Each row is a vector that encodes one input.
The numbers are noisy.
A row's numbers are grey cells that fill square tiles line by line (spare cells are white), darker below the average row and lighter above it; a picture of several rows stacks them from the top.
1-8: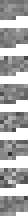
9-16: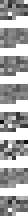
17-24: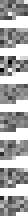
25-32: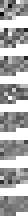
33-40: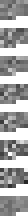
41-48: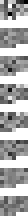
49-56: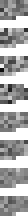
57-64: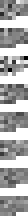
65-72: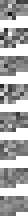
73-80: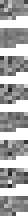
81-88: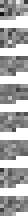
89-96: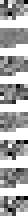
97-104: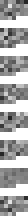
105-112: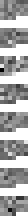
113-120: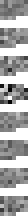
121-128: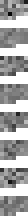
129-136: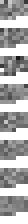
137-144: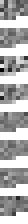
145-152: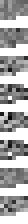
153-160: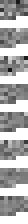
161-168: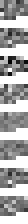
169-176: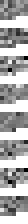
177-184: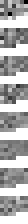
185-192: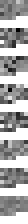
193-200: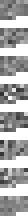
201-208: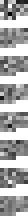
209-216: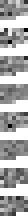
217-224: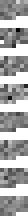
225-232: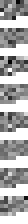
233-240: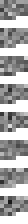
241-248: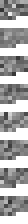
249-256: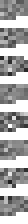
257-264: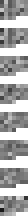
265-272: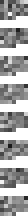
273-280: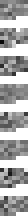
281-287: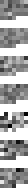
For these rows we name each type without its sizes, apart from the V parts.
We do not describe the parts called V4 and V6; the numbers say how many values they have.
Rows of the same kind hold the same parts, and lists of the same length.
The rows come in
2 kinds.
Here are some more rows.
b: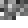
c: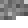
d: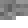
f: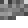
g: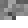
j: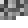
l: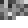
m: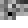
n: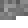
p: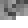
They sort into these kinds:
b, c, d, j, m, p
f, g, l, n

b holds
a point on a line, a true/false value and a value of V4.
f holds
a true/false value, a value of V4 and a value of V6.
